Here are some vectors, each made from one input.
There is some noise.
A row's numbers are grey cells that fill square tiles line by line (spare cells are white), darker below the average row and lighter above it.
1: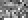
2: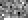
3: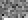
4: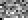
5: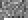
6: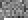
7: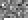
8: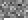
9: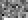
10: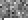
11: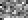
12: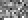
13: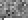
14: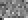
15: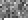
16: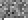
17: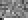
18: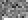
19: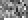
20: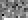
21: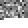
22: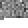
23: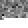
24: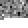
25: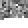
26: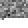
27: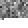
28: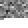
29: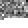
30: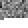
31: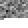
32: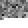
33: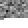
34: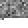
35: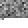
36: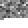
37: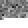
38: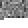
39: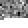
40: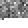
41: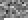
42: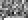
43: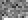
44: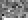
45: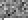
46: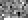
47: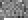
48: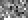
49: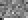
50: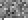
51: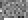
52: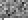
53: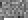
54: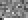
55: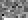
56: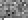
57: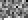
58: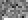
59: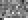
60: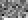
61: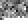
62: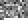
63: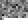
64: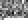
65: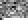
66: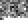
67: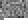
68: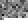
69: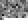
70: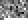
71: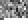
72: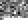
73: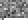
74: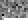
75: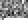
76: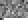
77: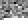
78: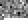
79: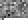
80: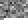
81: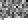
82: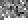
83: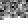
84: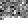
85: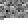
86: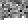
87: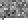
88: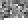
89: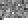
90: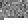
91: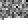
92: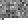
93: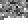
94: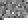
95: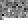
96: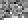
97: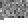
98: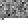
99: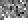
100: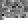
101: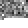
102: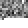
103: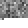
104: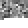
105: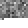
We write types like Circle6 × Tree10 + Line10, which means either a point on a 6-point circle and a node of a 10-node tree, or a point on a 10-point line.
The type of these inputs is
Line6 × (Line6 + Tree7).
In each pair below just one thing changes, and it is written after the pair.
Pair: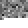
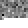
the node of the tree
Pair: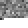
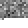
the place on the 6-point line
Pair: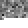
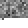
the place on the 6-point line
